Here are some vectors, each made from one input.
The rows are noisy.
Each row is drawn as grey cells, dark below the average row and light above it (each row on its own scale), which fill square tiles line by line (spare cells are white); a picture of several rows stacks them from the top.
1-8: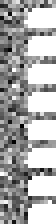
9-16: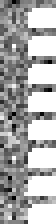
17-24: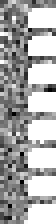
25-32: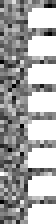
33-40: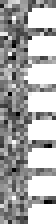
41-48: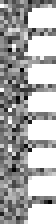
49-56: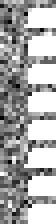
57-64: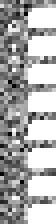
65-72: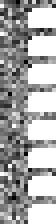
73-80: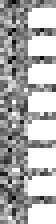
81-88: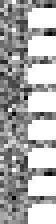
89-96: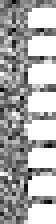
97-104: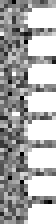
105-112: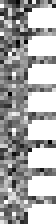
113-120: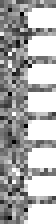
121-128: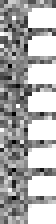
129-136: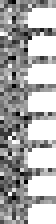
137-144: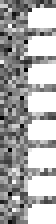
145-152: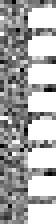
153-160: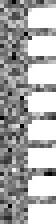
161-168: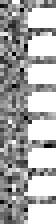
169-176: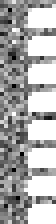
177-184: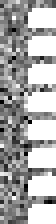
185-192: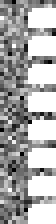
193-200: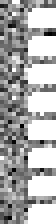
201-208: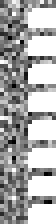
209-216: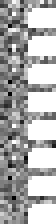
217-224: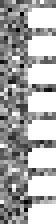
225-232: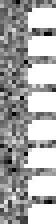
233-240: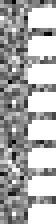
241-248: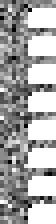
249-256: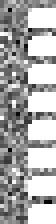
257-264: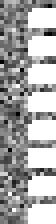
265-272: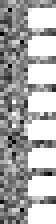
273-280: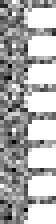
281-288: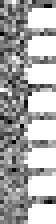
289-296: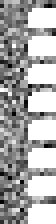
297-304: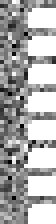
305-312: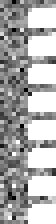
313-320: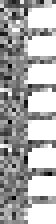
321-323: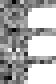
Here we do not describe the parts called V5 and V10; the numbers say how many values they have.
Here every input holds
a value of V5, together with either a point on a 9-point circle, or a true/false value and a value of V10.
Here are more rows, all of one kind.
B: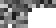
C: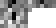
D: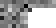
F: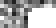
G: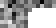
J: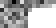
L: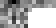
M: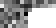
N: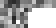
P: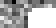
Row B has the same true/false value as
D and M.
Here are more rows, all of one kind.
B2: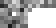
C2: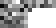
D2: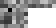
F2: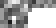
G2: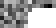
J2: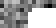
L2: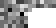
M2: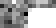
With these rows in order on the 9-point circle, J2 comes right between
C2 and M2.
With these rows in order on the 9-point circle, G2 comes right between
C2 and F2.
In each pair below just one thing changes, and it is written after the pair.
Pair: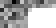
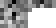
the value of V5
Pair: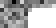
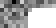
the value of V10
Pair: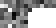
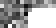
the value of V5
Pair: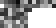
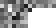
the value of V5
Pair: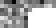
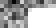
the value of V5
